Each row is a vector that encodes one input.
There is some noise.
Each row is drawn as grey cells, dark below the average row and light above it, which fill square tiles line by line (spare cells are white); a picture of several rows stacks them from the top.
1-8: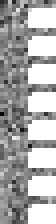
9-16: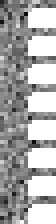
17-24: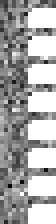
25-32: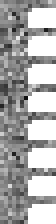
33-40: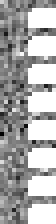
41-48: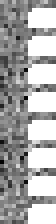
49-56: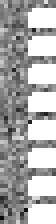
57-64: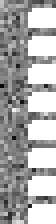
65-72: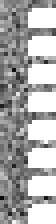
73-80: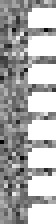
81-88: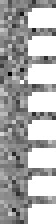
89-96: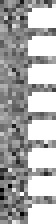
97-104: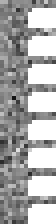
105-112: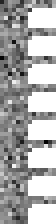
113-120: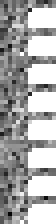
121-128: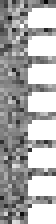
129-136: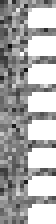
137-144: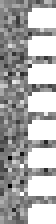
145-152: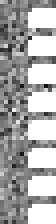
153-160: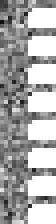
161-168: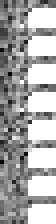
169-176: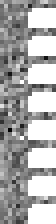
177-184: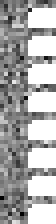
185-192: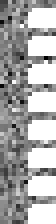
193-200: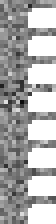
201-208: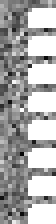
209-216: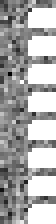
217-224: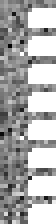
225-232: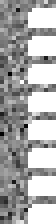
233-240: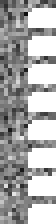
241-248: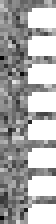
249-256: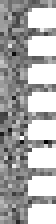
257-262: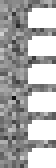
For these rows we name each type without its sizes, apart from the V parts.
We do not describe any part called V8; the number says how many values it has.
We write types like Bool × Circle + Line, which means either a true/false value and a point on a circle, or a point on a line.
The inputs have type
(Circle + Unit) × V8 + Tree.
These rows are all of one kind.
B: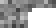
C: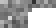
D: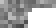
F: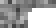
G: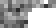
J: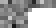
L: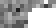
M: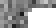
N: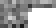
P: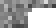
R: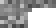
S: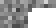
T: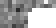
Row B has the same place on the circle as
F, N and R.
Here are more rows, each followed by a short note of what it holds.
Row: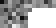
a node of a tree
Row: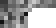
a node of a tree
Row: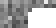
a point on a circle and a value of V8
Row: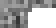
a value of V8
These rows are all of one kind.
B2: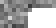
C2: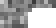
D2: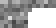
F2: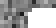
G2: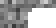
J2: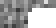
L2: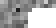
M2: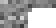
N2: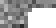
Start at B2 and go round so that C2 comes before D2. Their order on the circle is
B2, C2, N2, F2, J2, L2, M2, G2, D2.
